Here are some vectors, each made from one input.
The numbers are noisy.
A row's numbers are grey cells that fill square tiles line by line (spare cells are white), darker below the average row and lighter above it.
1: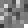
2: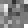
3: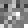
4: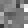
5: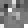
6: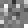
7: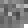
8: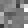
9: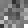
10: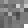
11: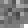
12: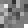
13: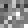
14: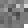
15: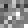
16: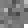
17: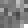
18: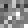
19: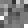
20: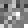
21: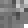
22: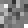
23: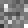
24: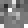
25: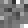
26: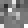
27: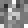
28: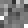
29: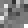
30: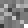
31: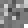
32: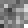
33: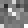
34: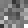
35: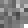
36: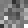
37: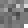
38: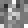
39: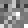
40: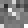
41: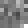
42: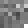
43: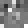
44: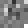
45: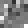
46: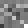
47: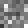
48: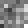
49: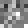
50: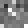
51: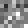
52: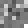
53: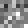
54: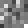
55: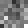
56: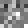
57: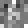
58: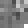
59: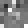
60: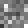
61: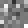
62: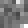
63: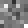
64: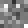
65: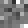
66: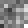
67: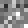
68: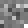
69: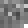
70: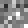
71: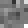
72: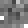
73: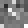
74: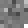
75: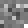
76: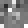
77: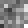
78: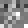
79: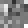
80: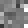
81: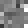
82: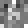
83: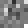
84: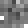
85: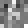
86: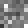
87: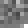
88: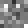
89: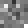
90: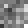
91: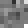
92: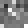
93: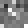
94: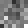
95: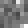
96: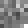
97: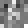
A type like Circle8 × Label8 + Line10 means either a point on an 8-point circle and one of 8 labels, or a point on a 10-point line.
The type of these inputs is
Label4 + Line4 × Line6 + Line5.
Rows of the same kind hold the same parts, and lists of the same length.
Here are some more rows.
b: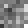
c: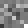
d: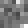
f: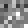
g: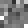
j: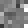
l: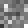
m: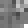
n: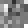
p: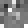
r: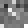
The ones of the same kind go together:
b, j, l
c, d, g, m, n
f, p, r

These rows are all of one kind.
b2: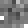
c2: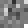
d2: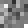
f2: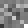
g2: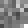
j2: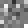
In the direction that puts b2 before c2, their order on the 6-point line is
b2, d2, f2, g2, j2, c2.
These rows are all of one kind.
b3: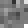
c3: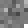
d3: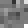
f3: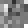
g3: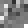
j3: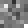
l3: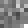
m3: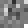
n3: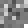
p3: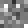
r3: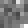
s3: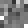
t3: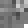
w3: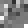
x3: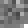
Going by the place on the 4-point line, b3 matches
d3, l3, r3 and t3.
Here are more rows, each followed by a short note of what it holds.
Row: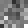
one of 4 labels
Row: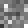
one of 4 labels
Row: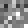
a point on a 5-point line
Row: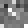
a point on a 5-point line
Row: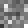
one of 4 labels
